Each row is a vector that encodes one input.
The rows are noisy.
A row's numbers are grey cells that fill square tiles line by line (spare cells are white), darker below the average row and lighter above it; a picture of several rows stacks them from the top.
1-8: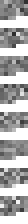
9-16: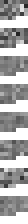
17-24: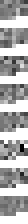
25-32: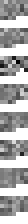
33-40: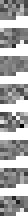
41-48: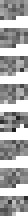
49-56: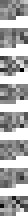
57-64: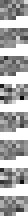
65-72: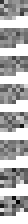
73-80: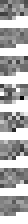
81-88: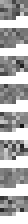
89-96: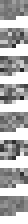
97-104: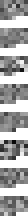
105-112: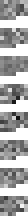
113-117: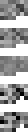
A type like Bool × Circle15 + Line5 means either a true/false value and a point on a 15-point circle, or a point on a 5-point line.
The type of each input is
Line9 + List2(Line6).
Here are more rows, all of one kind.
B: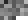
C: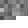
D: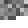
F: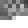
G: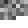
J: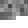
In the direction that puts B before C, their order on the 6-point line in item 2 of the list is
J, B, C, G, F, D.
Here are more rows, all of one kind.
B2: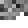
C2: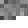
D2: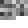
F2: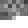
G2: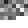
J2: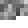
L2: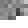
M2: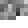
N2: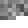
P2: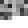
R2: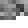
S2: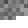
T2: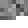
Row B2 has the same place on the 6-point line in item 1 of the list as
D2, J2 and M2.
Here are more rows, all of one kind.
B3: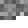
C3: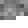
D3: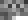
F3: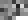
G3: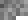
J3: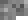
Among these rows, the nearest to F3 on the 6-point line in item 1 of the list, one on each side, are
B3 and C3.
